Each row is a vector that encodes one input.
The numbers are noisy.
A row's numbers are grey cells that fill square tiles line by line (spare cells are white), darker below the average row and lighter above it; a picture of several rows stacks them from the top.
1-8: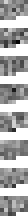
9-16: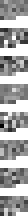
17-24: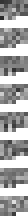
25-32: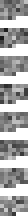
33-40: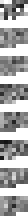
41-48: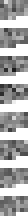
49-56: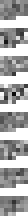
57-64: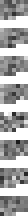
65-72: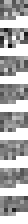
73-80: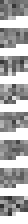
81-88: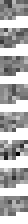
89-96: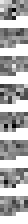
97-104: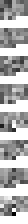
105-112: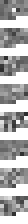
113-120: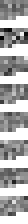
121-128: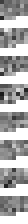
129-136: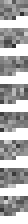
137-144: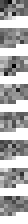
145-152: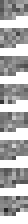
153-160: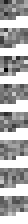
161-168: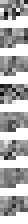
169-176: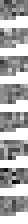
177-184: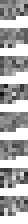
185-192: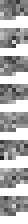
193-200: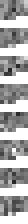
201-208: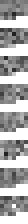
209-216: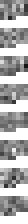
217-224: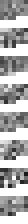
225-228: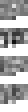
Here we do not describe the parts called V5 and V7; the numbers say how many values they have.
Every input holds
either a point on a 4-point line, or a point on a 9-point line and a value of V7, or four true/false values and a value of V5.
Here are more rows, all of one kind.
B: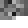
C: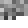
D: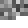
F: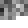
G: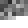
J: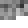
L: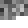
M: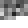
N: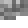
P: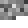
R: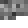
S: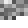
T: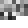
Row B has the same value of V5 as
D, N and T.
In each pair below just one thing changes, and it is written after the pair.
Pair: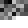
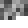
one of the four true/false values
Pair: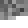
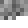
one of the four true/false values
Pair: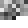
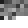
one of the four true/false values
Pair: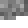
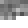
the value of V5
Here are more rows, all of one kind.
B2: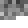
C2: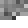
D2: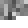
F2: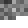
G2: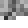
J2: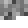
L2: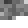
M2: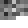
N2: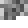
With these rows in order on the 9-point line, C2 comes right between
B2 and F2.
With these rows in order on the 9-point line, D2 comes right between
G2 and L2.
